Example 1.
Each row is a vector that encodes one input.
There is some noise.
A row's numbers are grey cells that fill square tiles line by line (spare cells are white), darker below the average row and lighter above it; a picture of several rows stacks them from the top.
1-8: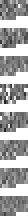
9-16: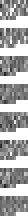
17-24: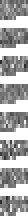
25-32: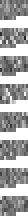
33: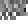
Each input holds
three true/false values.
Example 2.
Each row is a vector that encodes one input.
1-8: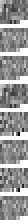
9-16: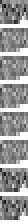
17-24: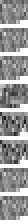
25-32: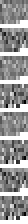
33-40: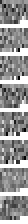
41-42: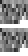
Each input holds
a point on a 5-point line.
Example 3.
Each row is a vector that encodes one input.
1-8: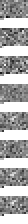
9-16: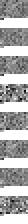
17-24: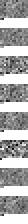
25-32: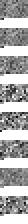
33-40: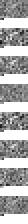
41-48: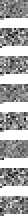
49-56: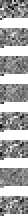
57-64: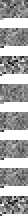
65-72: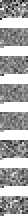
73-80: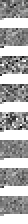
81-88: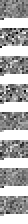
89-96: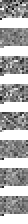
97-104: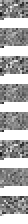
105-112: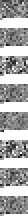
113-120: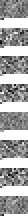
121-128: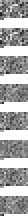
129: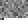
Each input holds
a node of a 13-node tree.
